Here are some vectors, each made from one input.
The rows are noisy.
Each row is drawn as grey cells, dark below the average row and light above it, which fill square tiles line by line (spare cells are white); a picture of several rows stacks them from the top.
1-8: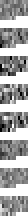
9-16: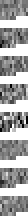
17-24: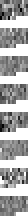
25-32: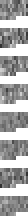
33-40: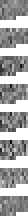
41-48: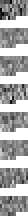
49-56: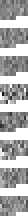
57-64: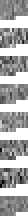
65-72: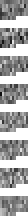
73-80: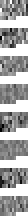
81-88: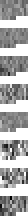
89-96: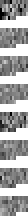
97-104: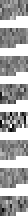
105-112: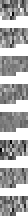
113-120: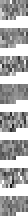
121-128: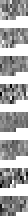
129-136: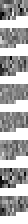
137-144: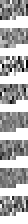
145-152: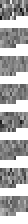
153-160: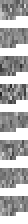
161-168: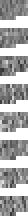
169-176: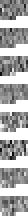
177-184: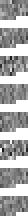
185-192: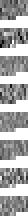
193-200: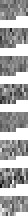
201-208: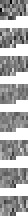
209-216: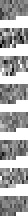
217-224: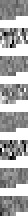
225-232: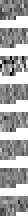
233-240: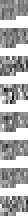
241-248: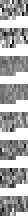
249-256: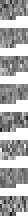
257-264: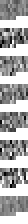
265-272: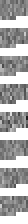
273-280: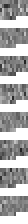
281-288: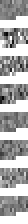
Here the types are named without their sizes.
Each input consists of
a node of a tree, together with either a point on a circle and a true/false value, or a fixed value.
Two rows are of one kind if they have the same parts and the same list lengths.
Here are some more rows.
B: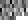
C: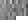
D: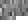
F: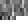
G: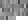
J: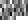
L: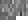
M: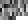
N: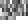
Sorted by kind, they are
B, D, G, L
C, F, J, M, N

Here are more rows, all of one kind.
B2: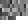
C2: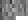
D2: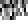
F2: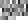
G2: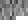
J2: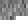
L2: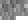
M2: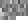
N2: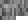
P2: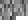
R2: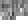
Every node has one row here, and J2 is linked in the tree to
P2.
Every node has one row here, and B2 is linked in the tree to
D2 and M2.
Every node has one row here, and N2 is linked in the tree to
M2 and R2.
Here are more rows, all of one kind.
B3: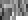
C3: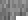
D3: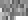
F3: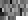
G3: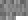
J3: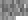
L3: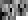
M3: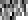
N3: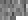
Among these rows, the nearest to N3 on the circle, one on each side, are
D3 and G3.
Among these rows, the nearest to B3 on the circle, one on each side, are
G3 and J3.
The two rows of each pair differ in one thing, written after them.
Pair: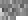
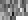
the true/false value
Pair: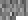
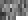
the place on the circle
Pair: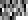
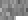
the true/false value
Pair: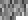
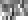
the true/false value
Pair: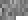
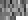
the place on the circle
